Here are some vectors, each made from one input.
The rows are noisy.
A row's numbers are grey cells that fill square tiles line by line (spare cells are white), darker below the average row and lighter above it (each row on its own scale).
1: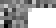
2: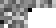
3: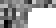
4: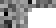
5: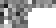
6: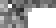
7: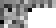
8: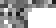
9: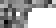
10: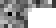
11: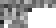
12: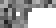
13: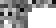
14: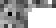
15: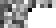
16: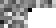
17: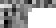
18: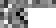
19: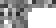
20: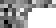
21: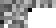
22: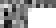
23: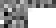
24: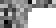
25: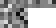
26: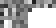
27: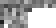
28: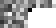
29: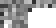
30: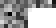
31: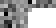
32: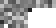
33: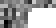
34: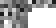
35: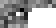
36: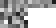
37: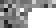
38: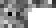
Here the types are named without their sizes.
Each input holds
a label and a true/false value.
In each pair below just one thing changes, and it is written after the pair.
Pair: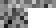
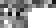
the label
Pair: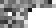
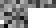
the label
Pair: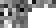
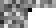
the true/false value
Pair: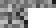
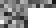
the label
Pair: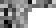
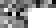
the true/false value
